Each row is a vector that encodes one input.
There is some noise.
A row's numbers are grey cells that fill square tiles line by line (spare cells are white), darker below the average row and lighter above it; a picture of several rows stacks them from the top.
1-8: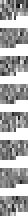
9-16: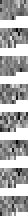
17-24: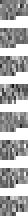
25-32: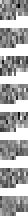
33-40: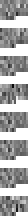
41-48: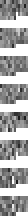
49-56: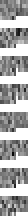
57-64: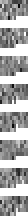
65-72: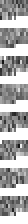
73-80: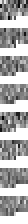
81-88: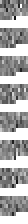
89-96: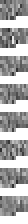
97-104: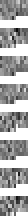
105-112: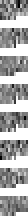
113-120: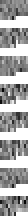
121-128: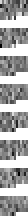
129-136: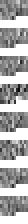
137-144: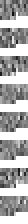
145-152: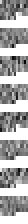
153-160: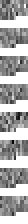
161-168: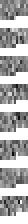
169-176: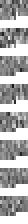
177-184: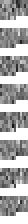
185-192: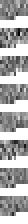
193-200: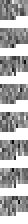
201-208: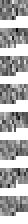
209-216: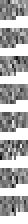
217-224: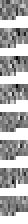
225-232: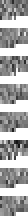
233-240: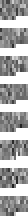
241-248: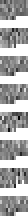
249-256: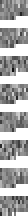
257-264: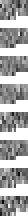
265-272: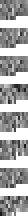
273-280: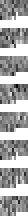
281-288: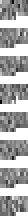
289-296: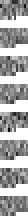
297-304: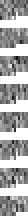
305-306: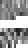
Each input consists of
a true/false value, together with either one of 8 labels and a point on a 9-point line, or a point on an 11-point line.
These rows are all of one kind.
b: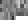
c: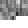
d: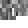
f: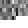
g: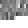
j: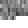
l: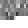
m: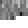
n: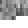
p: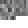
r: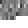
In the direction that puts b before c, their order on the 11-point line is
m, b, n, c, j, f, p, d, r, g, l.
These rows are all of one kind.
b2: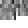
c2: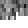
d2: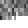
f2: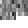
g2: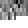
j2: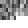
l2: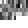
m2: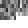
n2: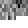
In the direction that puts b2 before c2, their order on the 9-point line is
j2, m2, b2, f2, l2, n2, g2, c2, d2.
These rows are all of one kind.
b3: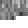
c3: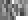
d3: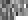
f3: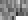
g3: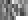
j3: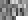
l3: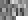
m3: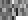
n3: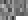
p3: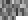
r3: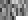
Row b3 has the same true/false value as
f3 and n3.
